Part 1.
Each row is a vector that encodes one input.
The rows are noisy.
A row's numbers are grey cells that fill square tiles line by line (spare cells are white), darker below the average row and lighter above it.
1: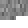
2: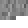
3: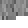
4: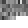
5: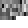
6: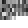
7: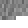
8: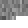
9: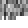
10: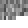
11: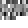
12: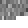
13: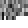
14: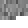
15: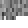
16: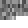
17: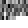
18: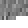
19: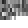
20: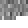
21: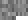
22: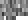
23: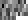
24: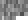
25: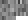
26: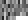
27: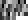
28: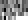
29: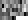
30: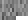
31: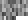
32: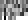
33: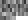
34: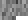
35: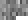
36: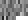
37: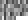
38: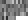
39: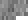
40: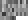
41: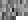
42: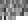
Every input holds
either a fixed value, or one of 6 labels and three true/false values.
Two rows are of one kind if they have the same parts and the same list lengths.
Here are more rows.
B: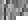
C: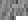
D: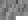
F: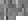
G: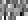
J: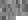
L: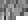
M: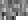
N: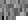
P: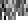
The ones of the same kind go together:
B, C, D, F, G, J, L, M, N
P

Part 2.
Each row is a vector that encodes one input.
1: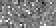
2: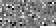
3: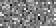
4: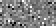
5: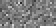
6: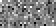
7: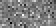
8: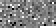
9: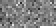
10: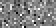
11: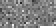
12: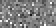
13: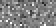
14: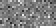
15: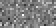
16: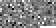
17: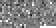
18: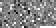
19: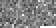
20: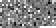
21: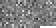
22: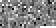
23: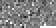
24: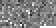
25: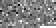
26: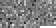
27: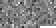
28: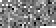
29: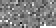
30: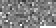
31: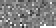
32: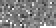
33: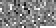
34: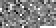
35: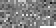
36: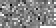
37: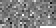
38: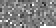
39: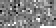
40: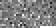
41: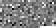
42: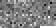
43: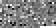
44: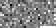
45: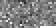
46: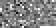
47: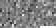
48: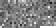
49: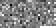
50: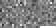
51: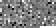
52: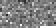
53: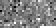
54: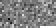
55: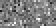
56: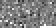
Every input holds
a node of an 8-node tree and a true/false value.
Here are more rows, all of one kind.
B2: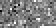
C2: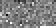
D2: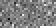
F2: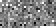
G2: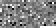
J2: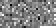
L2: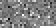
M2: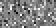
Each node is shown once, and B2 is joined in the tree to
D2 and M2.
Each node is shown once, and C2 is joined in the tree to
D2 and J2.
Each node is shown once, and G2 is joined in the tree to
F2 and L2.
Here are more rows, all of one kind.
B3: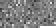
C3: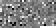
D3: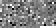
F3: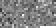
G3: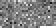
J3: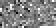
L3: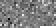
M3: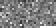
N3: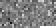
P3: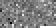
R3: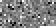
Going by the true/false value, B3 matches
G3, J3 and R3.
